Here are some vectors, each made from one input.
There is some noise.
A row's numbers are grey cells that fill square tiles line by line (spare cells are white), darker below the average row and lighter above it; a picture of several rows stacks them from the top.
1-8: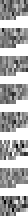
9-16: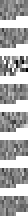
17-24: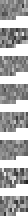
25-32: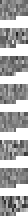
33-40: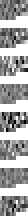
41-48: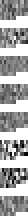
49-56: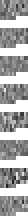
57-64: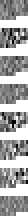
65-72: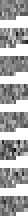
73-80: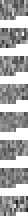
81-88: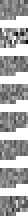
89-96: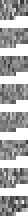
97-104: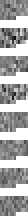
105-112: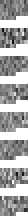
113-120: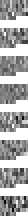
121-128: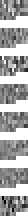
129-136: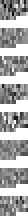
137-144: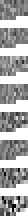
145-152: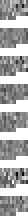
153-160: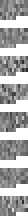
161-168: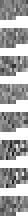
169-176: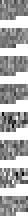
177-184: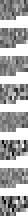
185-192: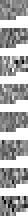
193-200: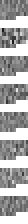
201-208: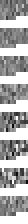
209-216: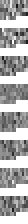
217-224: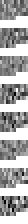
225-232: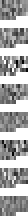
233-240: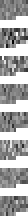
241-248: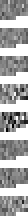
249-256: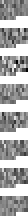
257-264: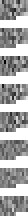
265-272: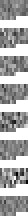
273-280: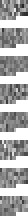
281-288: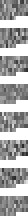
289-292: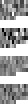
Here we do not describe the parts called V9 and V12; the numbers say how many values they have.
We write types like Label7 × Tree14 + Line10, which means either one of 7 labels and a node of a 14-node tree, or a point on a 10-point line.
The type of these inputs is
Bool × (Circle6 + V12) + Line6 × V9.
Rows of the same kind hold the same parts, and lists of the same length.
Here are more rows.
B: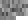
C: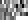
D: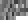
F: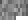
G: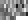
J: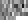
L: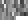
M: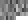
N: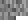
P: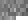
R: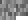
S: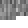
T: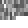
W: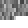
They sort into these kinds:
B, C, G, J, N
D, F, L, M, P, R, S, T
W

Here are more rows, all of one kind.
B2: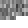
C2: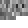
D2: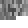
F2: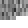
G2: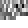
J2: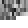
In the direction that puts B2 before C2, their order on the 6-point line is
B2, D2, J2, C2, G2, F2.
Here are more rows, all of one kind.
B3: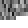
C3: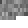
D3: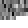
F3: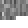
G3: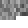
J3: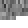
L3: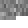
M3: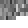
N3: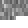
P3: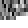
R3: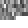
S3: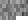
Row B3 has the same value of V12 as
F3 and P3.
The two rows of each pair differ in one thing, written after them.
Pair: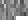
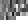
the value of V12
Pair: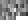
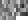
the value of V12
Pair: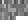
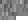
the true/false value
